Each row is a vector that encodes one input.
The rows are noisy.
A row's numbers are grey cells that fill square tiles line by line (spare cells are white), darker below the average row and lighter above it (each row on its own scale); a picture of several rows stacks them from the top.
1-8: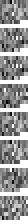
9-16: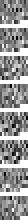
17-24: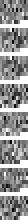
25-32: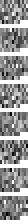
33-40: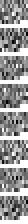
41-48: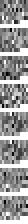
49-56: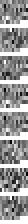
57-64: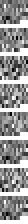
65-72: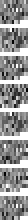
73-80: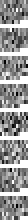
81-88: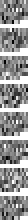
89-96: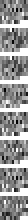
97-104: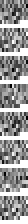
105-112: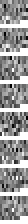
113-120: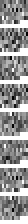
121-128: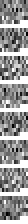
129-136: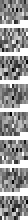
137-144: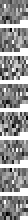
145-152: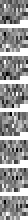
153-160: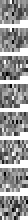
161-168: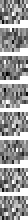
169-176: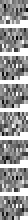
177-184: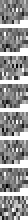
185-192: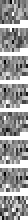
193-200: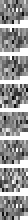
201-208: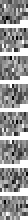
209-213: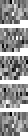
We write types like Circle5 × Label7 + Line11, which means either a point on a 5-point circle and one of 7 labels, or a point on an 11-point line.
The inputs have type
Bool × Bool × Bool.
